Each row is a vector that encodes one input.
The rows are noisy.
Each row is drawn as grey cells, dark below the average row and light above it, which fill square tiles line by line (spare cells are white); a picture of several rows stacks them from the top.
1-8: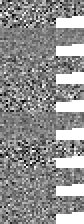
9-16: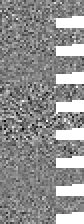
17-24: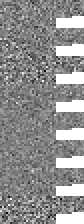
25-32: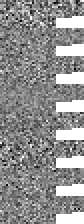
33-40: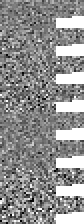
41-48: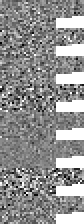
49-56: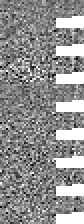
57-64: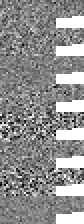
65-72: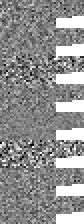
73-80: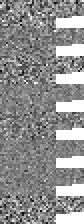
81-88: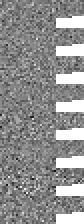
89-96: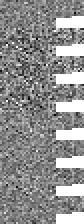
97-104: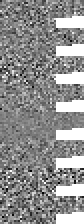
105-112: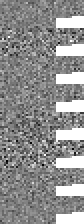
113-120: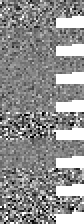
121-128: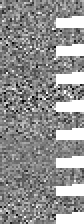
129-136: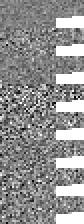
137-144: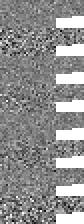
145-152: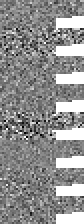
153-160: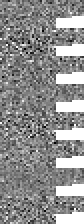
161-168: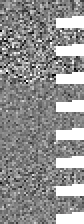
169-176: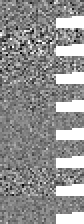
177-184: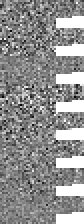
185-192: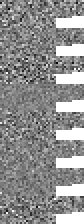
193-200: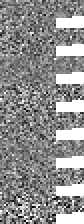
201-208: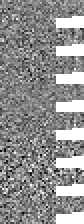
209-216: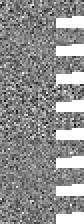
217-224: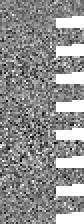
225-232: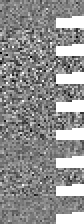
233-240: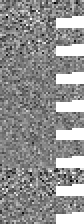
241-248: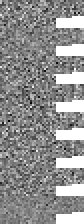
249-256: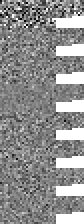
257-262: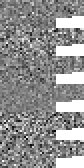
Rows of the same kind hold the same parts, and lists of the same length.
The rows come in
2 kinds.
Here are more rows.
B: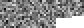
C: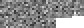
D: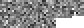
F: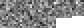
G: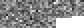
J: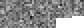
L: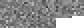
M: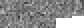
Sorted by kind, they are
B, C, D, J, L, M
F, G

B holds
a node of a 13-node tree and three true/false values.
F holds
three true/false values.
